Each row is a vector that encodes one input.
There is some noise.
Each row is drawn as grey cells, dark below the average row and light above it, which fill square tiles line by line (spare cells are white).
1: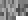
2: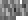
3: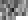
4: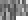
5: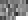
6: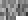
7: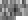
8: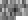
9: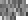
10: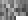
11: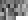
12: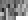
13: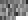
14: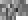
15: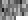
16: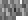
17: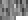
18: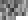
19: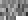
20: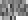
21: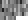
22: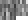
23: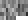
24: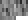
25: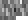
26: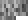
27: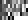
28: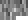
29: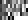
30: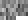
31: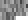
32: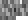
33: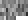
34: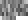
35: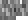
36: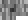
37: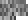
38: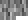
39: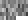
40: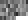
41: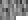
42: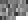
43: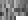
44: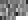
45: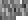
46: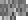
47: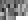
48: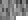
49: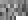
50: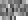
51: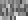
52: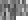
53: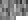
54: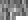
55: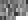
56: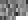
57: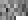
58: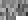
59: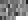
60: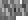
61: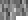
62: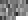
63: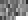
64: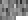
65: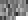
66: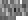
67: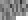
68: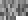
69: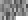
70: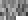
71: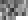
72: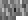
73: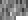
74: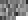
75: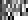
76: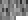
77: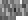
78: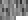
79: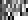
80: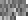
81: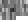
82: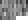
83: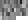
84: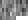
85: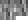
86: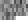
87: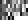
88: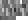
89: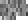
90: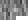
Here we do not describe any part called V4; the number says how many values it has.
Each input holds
a list of up to two items, each a true/false value and a value of V4.
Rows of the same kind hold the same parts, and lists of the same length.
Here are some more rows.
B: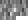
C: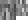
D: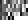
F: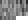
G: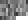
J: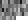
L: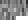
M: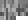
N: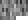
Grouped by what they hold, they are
B, F, J, L, M, N
C, G
D

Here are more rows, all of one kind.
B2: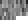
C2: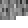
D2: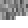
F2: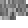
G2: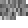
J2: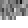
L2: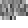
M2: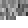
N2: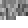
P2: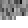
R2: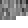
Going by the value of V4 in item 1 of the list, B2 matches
C2, M2, N2 and R2.
